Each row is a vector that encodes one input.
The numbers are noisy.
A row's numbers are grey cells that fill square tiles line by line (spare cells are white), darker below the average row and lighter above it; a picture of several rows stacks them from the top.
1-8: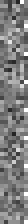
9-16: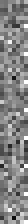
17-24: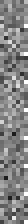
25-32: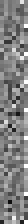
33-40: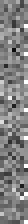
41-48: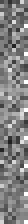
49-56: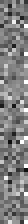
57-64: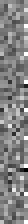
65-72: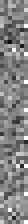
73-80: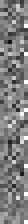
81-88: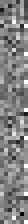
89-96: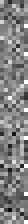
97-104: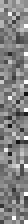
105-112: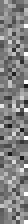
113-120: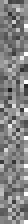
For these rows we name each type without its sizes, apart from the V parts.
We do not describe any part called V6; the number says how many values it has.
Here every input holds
a point on a line, together with either a node of a tree, or a value of V6.
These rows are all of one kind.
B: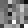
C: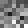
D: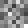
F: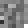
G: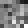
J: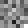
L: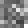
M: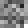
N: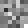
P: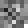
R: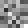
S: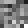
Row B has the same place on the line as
G and S.
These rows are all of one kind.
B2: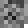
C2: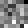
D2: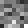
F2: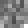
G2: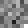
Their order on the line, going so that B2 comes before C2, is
G2, F2, B2, D2, C2.
